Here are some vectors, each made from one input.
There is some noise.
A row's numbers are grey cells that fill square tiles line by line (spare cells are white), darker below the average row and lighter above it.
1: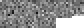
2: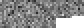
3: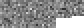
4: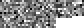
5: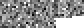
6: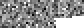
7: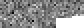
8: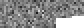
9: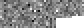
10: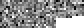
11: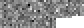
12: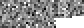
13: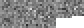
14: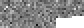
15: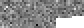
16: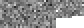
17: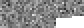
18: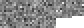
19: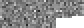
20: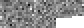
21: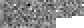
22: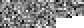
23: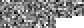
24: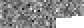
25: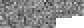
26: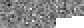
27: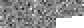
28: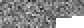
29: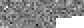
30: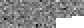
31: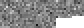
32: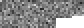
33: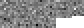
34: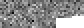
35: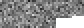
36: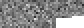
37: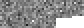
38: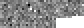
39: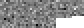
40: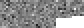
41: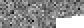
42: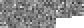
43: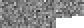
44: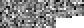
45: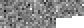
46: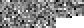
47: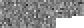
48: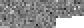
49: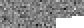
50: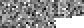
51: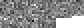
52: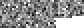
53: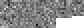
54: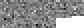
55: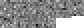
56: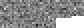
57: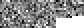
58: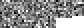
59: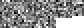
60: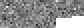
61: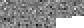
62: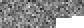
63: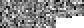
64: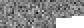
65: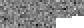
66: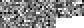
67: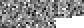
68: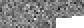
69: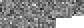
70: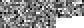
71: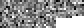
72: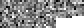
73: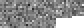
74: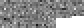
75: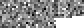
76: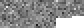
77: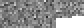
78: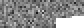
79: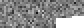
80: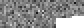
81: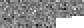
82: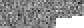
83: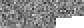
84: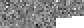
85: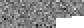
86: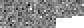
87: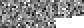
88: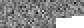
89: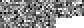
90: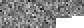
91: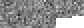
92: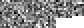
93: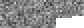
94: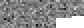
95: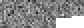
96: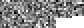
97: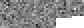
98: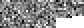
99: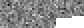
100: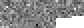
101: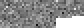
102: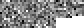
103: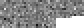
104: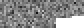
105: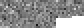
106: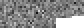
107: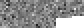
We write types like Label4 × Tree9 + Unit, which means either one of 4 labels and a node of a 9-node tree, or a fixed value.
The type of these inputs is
Line4 + List2(Bool × Line5).
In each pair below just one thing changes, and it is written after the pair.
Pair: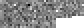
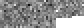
the true/false value in item 2 of the list
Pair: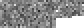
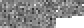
the true/false value in item 1 of the list
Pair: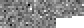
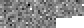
the place on the 5-point line in item 2 of the list
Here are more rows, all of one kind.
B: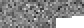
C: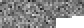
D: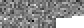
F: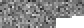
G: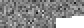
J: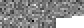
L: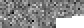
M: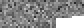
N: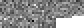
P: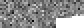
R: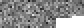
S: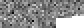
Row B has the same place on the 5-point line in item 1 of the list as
G and M.
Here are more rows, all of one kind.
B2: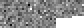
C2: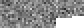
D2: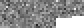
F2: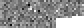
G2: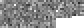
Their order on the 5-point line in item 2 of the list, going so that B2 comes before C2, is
G2, F2, B2, C2, D2.
